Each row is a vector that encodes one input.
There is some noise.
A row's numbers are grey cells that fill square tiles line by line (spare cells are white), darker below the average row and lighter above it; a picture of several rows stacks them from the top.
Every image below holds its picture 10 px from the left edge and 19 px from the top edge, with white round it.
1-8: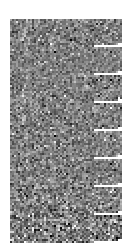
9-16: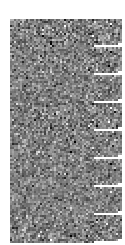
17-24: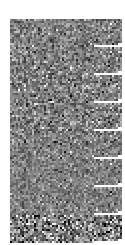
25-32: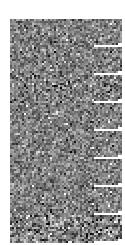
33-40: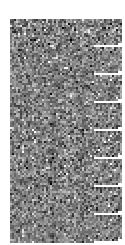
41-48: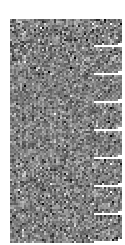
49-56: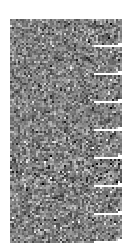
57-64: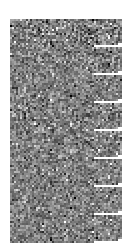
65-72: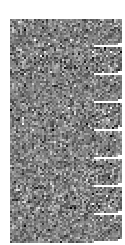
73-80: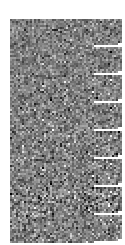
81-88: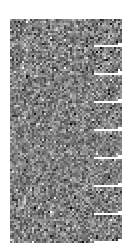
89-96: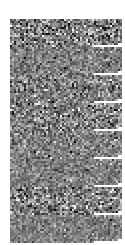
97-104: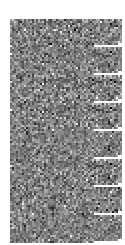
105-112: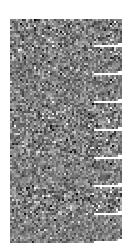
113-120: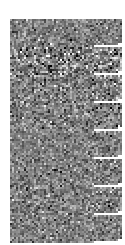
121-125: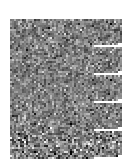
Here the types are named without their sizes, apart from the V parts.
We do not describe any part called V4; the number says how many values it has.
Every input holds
a true/false value, together with either a point on a line, or a list of values of V4.
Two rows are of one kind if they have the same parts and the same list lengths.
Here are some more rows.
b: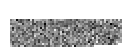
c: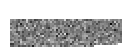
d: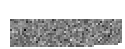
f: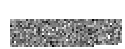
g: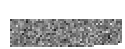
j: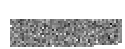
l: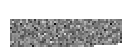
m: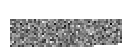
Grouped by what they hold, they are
b, d, g
c, j
f
l, m

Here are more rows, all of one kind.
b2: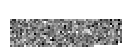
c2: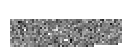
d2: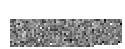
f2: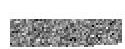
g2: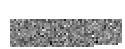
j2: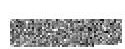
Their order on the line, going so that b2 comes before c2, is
b2, j2, c2, g2, f2, d2.
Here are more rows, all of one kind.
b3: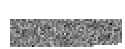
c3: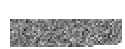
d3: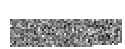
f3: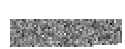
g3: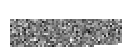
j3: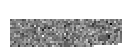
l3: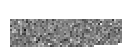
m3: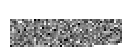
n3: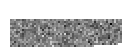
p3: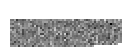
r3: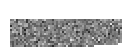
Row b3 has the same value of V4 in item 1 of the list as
c3, g3, p3 and r3.
